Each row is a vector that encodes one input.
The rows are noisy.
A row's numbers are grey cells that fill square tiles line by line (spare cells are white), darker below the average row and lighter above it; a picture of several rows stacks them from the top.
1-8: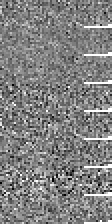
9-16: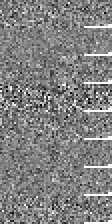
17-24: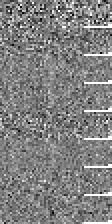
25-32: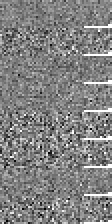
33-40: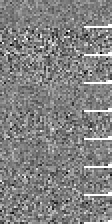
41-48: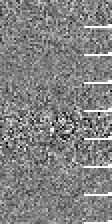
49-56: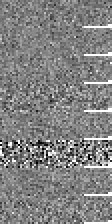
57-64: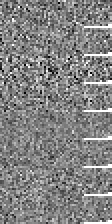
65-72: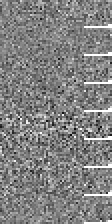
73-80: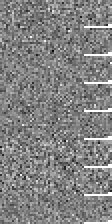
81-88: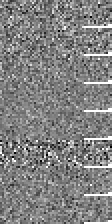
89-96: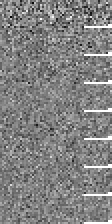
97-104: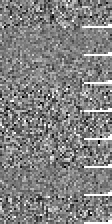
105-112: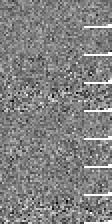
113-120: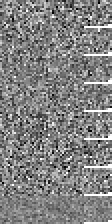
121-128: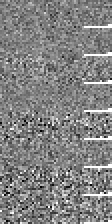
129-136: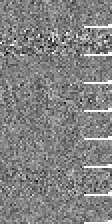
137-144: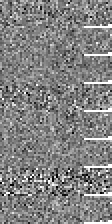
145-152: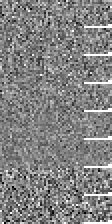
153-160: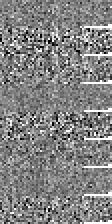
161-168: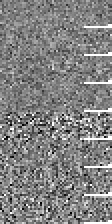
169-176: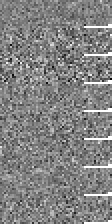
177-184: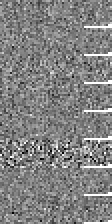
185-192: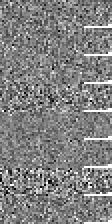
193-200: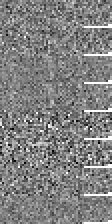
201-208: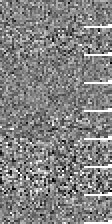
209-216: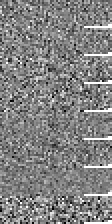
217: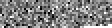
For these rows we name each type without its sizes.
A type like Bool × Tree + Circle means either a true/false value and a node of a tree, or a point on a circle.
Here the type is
(Line + List(Circle)) × (Tree + Unit).
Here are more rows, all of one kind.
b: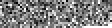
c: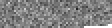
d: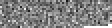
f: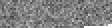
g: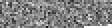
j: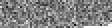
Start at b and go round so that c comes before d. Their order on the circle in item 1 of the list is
b, g, c, j, f, d.
